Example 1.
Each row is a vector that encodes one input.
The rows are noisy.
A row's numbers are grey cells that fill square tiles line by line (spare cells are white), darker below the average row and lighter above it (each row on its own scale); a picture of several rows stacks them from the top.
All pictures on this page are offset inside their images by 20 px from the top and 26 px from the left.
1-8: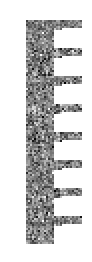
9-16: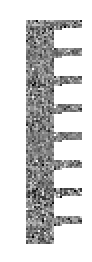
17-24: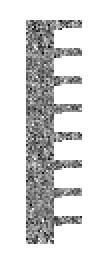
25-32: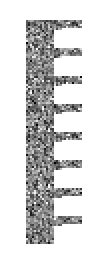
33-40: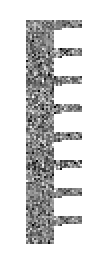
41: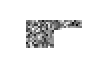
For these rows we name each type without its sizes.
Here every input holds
either a fixed value, or three true/false values.
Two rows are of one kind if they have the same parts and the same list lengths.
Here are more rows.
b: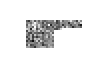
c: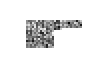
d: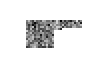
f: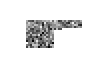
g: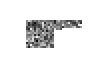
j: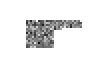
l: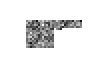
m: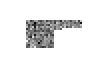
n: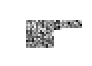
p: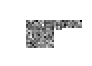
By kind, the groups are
b, d, f, j, m, p
c, g, l, n

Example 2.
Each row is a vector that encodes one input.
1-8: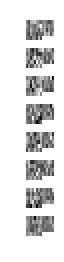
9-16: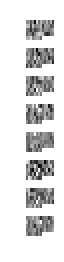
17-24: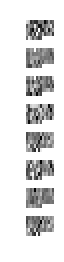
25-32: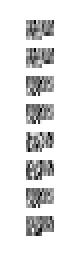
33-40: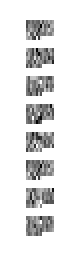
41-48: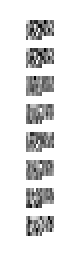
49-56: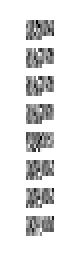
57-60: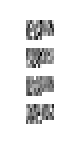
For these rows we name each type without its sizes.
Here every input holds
either a fixed value, or four true/false values.
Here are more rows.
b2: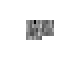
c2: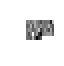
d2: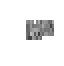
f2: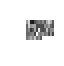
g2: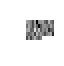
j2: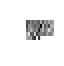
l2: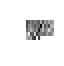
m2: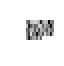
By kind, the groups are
b2, c2, d2, f2, g2, m2
j2, l2

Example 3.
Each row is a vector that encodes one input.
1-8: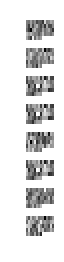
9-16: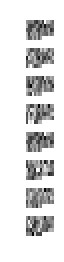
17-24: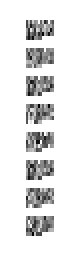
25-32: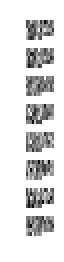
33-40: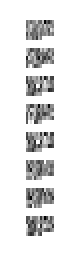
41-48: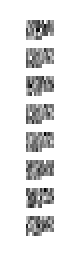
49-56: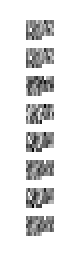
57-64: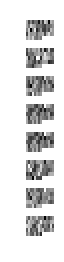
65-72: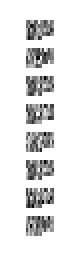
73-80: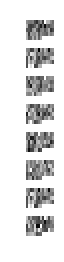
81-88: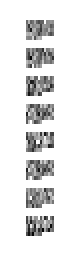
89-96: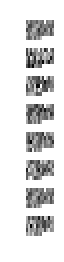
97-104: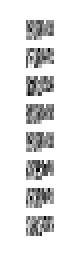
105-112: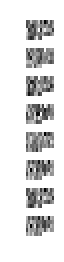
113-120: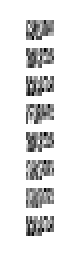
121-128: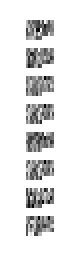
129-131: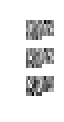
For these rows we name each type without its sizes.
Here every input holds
four true/false values.
